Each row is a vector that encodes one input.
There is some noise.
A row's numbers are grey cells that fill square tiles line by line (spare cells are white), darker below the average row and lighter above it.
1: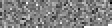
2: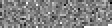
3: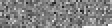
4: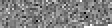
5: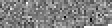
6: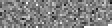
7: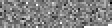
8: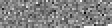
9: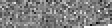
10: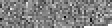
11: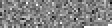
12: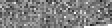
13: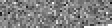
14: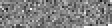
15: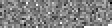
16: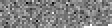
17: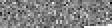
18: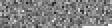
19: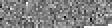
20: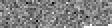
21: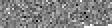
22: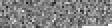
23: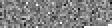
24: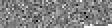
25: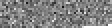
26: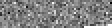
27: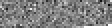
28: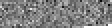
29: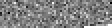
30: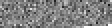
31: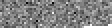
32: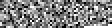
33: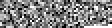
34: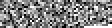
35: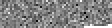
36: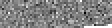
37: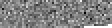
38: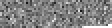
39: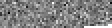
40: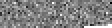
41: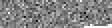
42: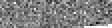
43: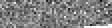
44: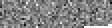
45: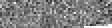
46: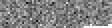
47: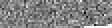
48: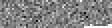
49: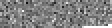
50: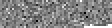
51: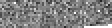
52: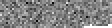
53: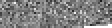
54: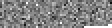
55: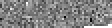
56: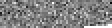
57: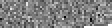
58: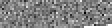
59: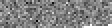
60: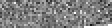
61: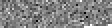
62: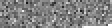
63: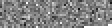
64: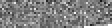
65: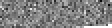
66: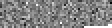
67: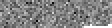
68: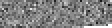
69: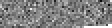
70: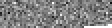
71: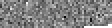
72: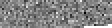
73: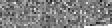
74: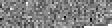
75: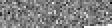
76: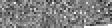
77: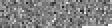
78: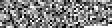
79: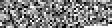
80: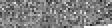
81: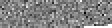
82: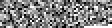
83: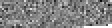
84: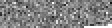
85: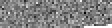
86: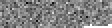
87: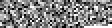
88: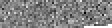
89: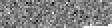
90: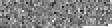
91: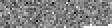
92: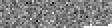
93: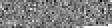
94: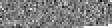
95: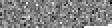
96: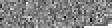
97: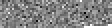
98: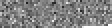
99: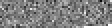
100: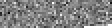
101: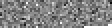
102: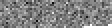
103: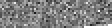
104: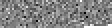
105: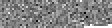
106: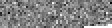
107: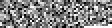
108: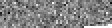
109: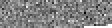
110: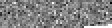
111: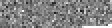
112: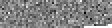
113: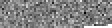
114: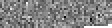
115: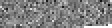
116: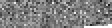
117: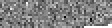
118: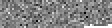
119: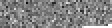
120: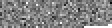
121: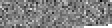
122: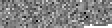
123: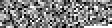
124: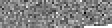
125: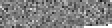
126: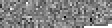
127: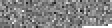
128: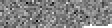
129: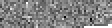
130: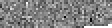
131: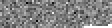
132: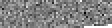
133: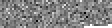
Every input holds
either a point on a 9-point circle, or a fixed value.
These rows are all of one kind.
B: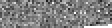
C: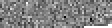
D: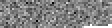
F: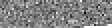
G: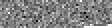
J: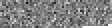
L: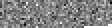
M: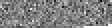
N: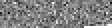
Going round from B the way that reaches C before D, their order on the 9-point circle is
B, N, L, C, F, G, D, J, M.
